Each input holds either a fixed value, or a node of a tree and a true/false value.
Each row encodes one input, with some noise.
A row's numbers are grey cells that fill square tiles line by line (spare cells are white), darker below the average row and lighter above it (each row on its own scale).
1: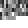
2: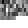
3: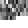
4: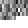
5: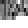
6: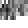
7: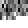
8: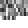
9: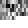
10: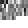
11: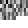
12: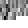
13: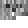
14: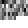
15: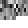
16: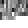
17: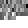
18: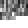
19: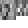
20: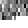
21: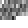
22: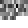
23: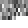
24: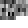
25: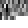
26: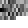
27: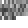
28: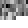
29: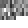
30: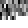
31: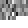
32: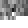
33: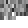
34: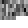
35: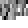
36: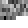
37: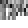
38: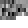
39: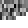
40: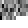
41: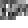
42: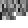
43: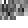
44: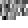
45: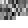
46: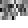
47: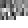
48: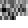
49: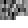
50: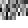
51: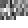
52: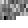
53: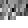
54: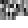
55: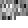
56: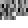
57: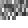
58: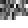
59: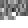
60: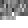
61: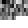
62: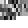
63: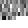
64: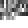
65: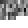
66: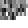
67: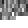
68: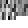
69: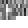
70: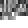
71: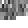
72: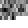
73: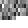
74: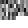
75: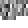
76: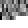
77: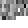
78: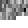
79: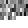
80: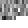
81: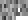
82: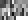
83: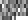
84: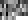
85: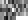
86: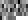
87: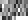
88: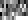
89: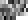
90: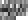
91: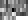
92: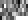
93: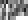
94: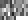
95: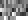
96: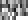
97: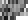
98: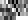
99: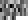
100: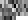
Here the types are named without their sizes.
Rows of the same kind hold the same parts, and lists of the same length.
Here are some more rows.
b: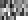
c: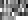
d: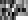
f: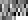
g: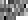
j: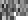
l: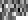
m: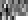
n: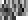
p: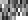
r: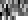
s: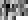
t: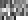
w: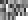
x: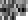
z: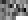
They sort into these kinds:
b, t
c, d, f, g, j, l, m, n, p, r, s, w, x, z

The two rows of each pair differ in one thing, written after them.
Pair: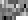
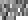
the true/false value
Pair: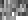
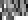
the true/false value
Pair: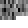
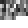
the true/false value
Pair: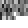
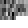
the node of the tree
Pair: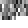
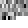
the node of the tree
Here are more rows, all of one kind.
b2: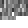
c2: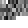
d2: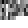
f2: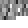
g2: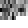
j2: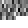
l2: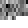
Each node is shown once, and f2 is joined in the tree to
c2 and l2.
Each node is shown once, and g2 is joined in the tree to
d2 and l2.
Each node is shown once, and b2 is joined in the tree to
j2.
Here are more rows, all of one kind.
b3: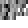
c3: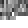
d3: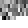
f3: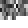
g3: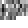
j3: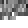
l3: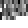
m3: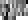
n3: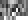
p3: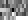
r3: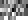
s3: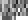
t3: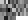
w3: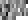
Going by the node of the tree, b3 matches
d3, m3 and w3.
